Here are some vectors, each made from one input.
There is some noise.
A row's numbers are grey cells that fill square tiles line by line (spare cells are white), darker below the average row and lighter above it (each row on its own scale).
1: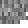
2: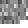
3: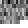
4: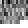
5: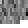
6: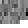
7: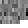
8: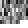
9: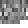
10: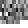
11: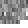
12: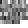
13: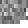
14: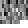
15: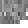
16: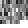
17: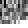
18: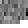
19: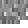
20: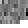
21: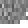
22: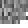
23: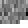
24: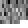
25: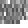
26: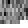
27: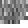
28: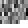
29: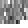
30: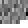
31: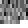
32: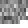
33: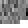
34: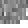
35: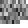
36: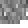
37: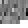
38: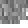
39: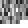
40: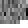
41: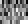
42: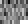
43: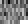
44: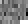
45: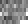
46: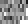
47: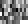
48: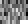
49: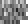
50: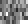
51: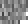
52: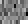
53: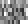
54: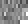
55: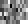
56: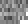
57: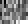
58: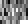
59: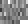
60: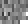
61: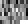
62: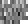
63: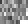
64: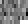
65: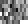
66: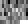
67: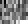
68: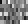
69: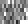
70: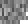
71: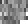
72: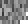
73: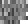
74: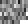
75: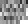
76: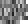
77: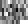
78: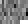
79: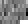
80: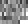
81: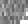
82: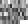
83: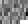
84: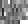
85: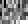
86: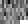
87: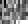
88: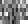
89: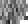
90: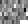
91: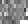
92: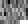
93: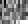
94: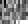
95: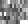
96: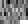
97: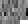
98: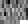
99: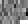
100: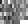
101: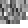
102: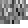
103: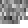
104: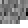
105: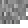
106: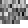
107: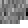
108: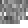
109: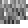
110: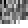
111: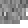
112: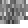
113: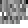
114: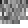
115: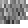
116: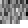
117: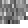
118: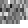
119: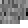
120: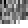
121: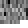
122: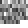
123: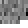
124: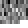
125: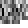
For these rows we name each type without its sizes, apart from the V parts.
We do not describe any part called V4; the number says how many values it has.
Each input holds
a list of items, each a true/false value and a value of V4.
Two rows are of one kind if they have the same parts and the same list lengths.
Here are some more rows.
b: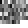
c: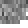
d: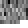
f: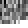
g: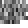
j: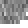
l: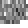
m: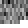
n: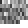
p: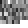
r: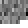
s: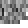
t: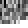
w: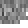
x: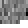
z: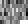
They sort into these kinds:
b, c, g, j, l, n, p, s, w
d, m, r, x, z
f, t

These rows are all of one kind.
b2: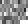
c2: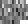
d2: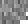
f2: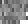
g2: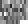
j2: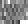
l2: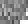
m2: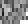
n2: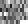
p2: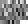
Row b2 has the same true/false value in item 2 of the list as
g2 and n2.
